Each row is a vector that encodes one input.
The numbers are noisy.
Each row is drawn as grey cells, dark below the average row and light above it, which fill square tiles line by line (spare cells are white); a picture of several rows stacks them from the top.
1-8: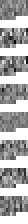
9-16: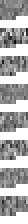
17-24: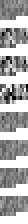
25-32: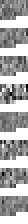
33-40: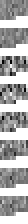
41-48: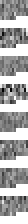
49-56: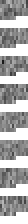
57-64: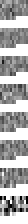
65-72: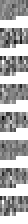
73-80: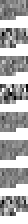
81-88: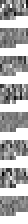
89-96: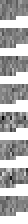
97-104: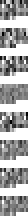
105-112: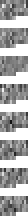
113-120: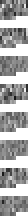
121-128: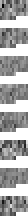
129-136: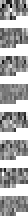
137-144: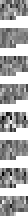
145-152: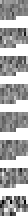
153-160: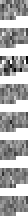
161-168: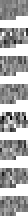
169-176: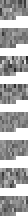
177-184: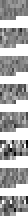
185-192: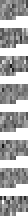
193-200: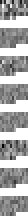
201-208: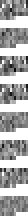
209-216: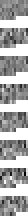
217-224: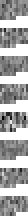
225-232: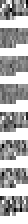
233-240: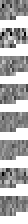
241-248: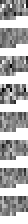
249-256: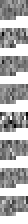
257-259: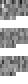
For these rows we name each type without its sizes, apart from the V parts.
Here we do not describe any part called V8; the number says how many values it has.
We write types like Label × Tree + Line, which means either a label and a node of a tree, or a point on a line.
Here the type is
List(Bool × V8) + Tree.
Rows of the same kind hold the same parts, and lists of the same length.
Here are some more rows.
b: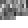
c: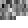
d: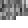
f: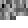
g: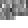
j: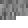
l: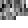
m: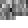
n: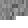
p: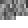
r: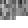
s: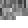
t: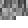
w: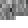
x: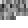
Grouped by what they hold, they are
b, c, f, j, p
d, l
g, m, n, w, x
r, s, t

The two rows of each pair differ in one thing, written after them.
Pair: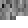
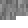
the true/false value in item 1 of the list
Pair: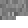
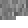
the true/false value in item 2 of the list
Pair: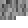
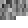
the value of V8 in item 2 of the list
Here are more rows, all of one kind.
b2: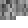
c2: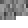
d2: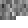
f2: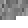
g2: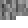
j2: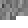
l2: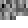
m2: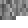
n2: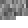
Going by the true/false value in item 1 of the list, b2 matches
d2, g2 and m2.
